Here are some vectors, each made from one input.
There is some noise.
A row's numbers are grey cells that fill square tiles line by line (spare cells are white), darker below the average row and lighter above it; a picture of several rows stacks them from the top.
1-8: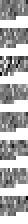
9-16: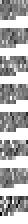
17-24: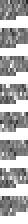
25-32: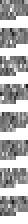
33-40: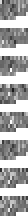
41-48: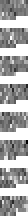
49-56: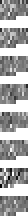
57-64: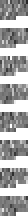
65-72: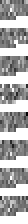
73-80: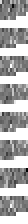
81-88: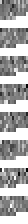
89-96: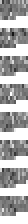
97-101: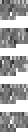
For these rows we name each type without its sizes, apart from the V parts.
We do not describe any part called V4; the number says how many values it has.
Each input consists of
a list of items, each a true/false value and a value of V4.
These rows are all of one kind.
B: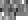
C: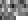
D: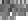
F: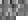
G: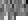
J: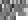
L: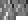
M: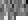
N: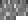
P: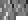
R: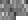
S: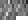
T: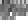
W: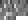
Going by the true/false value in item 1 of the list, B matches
D, J, R and T.
